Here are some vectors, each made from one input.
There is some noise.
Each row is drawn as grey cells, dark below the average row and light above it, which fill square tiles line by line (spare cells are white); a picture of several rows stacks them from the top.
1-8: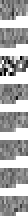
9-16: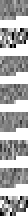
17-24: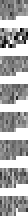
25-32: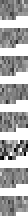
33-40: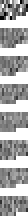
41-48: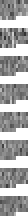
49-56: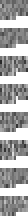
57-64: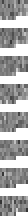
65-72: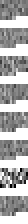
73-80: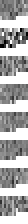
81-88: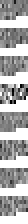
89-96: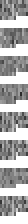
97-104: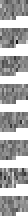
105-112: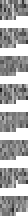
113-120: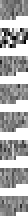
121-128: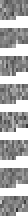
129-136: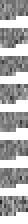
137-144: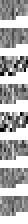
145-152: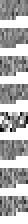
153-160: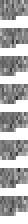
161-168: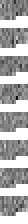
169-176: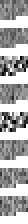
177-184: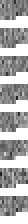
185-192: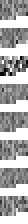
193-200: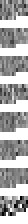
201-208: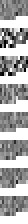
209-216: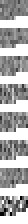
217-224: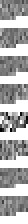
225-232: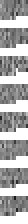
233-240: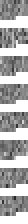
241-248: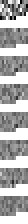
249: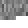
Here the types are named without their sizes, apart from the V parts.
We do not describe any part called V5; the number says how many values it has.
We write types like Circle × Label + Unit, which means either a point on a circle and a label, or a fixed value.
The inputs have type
(Bool × Bool × Bool + Unit) × Line × List(V5) + Tree.
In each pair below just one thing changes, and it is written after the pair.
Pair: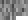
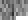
the value of V5 in item 1 of the list
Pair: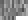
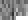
the value of V5 in item 1 of the list
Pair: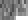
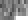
the place on the line
